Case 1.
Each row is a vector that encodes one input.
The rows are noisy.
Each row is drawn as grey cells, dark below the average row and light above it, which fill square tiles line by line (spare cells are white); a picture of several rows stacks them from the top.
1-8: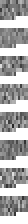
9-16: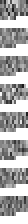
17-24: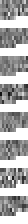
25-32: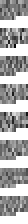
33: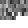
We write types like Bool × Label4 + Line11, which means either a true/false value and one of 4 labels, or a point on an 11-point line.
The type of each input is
Line4 × Line6.
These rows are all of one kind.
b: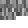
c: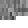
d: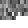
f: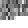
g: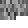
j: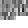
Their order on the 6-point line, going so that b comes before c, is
f, d, g, b, c, j.
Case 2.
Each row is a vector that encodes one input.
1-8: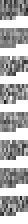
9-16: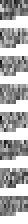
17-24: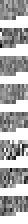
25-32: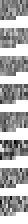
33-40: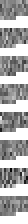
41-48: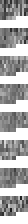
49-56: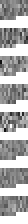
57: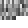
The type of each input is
Line10.
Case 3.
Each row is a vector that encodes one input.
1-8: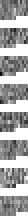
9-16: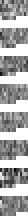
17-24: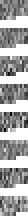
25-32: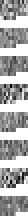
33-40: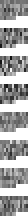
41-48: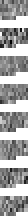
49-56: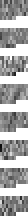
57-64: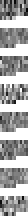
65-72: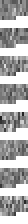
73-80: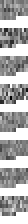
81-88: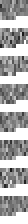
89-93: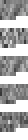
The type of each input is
Line17.
